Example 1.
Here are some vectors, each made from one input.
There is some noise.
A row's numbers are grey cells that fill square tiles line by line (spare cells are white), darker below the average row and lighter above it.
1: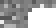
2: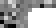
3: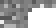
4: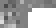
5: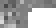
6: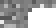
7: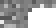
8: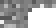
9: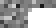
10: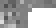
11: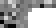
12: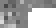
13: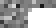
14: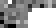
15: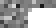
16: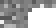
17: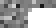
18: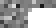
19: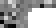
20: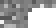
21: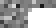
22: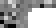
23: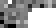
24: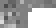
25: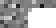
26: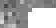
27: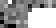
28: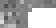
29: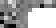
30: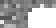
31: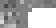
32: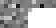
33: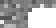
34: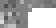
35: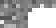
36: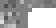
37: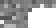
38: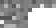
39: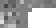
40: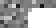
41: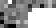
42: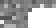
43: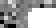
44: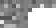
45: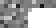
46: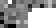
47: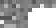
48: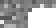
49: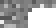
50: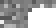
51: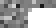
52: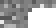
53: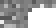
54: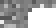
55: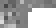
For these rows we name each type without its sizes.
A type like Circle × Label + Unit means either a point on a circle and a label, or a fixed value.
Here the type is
Line.
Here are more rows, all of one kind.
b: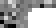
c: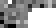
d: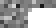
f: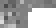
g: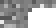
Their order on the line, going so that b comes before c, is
g, f, d, b, c.
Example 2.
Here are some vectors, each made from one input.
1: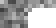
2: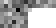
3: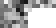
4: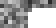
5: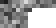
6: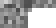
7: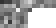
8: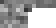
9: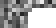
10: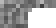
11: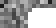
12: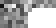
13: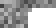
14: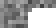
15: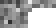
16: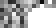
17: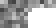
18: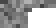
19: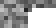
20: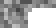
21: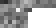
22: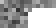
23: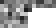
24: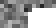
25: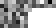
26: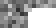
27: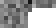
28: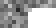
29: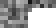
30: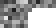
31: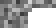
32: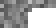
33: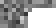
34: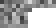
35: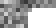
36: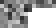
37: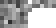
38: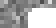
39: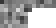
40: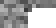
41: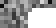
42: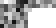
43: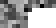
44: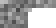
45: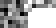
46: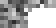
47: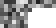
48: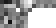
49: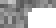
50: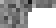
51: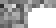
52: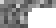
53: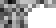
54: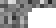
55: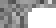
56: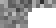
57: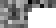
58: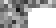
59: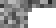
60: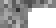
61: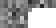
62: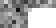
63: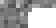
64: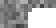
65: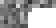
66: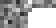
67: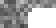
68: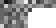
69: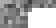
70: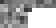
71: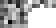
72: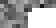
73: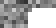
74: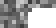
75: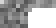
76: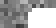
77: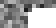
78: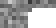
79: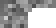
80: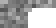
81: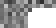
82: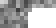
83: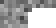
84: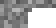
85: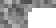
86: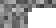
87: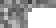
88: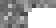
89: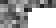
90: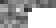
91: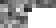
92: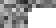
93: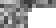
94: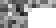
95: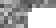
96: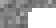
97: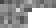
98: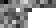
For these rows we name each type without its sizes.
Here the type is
Tree.
